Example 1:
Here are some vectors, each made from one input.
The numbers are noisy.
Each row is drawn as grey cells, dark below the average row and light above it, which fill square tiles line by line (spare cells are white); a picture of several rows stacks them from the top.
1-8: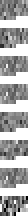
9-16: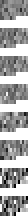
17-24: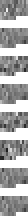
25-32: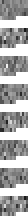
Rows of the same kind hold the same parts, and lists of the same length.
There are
2 kinds of row.
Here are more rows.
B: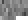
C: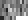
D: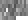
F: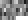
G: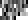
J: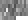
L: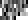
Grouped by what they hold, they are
B, C, D, F, J
G, L

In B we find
a node of a 7-node tree.
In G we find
a fixed value.
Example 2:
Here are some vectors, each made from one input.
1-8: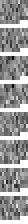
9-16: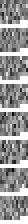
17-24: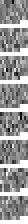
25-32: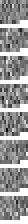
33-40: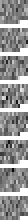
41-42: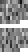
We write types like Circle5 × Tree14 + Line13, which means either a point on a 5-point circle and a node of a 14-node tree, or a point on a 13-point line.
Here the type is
Line7.
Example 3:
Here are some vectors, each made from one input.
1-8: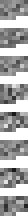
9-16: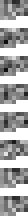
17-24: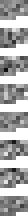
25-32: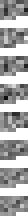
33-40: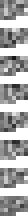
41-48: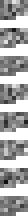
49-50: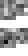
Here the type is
Bool × Bool × Bool.
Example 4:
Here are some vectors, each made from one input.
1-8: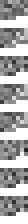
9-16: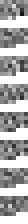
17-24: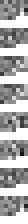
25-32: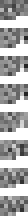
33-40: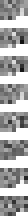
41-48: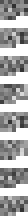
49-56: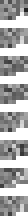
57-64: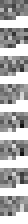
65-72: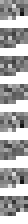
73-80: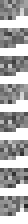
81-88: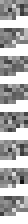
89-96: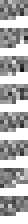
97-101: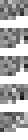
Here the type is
Line9.
